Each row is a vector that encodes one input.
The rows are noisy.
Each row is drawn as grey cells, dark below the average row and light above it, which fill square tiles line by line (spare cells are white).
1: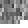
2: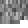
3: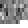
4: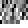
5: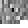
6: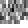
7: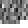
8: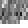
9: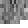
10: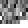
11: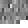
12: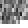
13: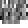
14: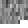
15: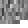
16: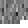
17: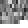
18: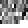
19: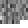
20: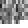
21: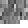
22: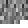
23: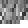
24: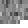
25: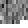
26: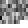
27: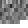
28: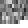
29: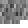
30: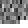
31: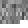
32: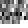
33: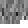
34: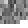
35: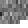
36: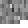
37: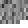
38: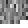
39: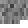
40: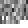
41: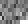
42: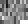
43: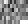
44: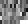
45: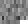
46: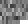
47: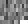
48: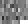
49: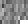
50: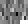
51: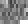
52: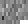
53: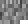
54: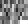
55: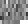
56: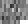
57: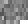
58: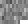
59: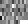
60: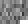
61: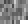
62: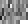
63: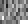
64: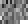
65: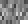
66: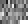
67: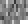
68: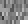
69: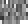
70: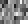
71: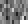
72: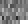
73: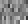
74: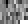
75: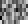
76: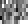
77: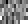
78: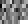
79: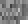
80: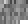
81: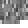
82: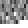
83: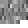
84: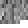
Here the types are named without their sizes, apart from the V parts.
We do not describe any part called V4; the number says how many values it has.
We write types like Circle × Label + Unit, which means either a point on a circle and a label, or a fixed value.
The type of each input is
(Bool × Bool × Bool × Bool + V4) × Line.
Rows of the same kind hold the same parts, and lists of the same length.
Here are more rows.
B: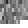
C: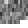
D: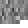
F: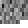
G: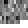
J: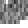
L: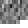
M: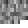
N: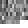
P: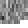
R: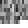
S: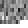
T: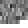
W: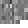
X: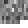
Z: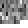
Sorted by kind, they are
B, C, D, F, G, J, L, M, P, T, W, X
N, R, S, Z

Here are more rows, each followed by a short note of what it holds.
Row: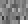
a point on a line and four true/false values
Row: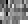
a point on a line and a value of V4
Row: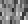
a point on a line and four true/false values
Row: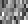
a point on a line and a value of V4
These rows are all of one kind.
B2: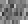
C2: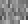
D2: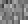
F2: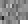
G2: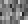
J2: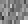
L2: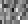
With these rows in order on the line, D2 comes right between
B2 and F2.
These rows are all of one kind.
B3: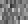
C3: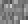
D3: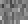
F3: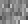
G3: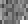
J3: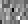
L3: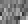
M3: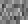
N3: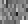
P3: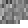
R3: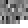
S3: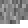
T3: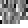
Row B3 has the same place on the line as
C3, D3 and P3.
